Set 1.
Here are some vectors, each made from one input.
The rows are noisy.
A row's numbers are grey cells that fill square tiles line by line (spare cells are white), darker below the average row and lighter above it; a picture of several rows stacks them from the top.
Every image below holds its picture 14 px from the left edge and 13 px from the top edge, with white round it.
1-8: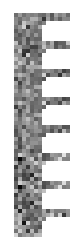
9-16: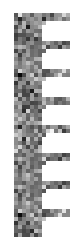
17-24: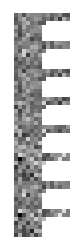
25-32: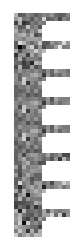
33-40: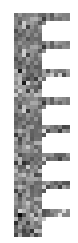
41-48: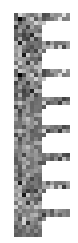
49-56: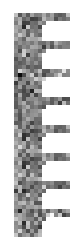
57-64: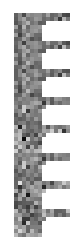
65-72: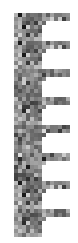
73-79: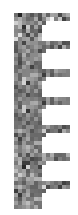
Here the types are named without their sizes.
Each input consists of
a point on a line.
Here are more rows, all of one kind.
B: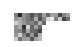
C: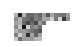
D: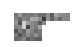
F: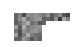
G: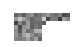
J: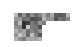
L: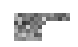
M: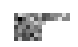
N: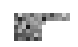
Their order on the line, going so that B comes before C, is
B, C, J, L, G, F, D, N, M.
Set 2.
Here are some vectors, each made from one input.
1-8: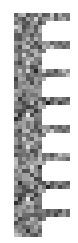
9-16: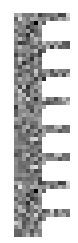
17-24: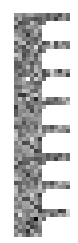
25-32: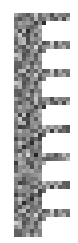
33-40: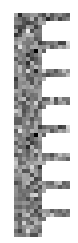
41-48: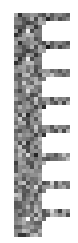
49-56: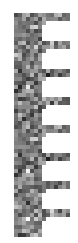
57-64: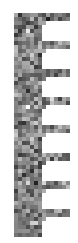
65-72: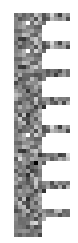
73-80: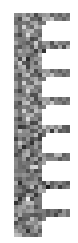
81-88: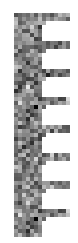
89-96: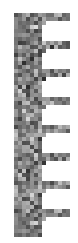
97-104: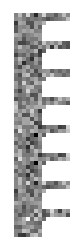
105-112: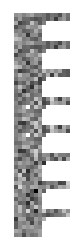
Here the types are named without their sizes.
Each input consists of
a label.
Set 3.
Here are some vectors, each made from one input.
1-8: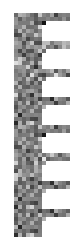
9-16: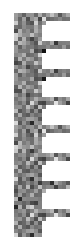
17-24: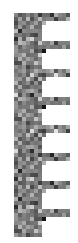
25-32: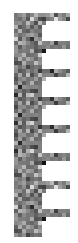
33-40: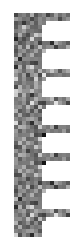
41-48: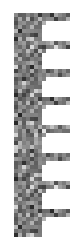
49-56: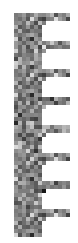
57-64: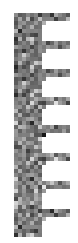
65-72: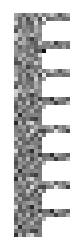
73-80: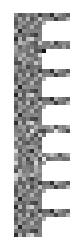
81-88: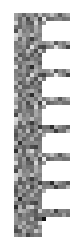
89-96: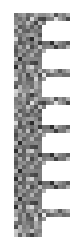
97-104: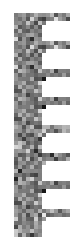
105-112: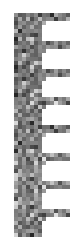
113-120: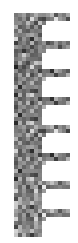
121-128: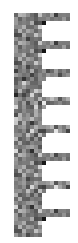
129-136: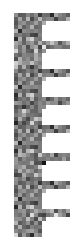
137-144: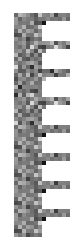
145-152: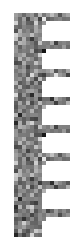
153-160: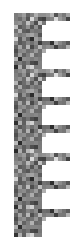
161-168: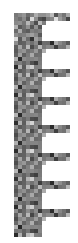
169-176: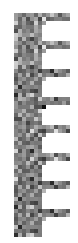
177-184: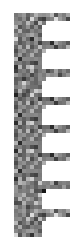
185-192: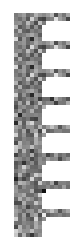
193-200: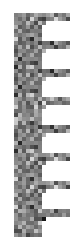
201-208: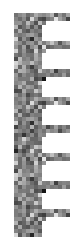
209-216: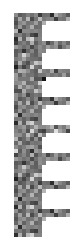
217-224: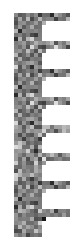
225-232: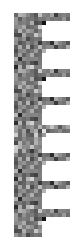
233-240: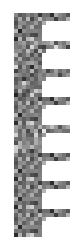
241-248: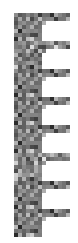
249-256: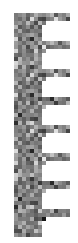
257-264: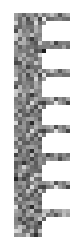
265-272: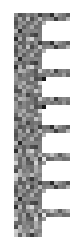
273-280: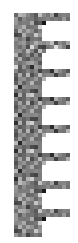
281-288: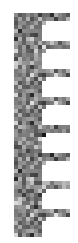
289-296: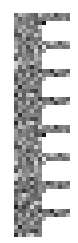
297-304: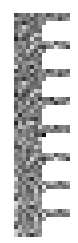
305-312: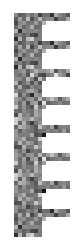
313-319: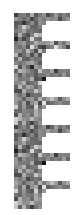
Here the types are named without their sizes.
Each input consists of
a point on a circle.
